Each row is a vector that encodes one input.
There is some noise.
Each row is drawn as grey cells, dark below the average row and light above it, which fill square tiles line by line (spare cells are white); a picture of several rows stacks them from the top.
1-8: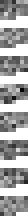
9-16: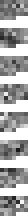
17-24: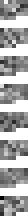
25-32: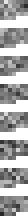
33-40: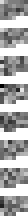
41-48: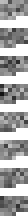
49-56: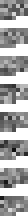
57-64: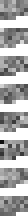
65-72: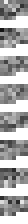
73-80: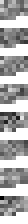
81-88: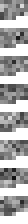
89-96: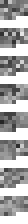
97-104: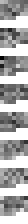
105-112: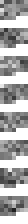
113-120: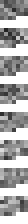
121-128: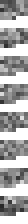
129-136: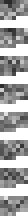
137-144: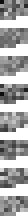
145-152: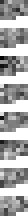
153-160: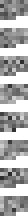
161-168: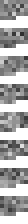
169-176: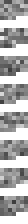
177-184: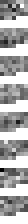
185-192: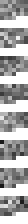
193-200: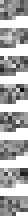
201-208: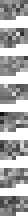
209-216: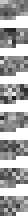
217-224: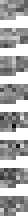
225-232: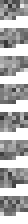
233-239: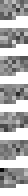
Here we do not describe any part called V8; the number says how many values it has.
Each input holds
two labels (each one of 10), together with either a point on a 6-point line, or a value of V8.
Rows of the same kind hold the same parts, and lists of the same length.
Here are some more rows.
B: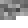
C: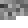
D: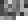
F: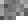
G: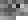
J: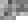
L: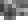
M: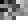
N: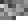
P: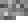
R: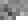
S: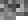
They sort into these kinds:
B, C, F, J, P, R
D, G, L, M, N, S

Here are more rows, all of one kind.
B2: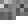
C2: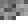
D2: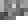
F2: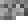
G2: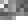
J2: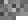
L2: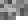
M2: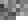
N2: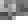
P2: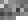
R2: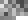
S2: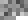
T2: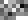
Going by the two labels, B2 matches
D2, G2, N2 and P2.
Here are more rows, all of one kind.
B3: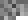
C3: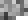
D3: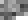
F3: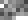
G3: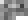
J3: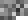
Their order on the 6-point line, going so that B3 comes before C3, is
J3, B3, F3, G3, D3, C3.
